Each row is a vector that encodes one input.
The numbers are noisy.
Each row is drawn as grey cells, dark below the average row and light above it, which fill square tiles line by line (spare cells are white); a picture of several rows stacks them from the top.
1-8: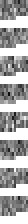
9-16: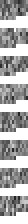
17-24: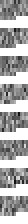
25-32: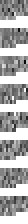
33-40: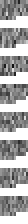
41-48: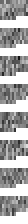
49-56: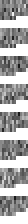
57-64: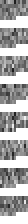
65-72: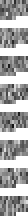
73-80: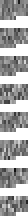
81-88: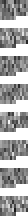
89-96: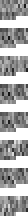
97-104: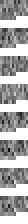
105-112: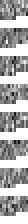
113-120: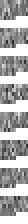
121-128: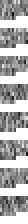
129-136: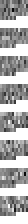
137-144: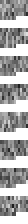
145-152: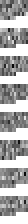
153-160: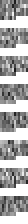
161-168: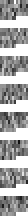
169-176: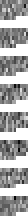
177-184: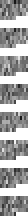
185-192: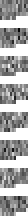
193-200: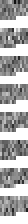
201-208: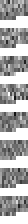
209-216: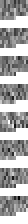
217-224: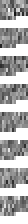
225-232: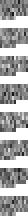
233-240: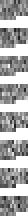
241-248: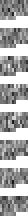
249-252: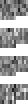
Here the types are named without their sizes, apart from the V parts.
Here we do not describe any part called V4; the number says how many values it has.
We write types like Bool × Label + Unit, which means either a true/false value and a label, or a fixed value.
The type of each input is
(Line + V4) × List(Circle).
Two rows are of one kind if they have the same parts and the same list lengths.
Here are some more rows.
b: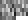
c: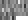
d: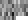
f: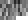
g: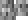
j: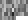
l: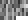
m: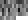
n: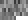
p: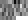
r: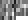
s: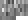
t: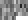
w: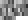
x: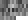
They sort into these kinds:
b
c, t
d, j
f, m, p
g, s, w
l, r
n
x

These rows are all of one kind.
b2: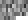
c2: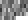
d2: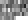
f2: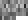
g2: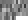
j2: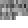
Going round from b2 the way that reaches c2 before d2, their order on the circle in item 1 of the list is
b2, g2, c2, d2, j2, f2.
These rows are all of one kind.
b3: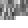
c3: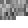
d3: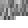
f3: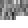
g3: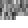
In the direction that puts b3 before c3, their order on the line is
d3, b3, g3, f3, c3.
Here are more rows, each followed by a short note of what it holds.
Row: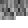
a value of V4, together with a list of one item
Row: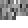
a point on a line, together with a list of two items
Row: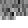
a value of V4, together with a list of one item
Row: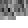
a value of V4, together with a list of one item
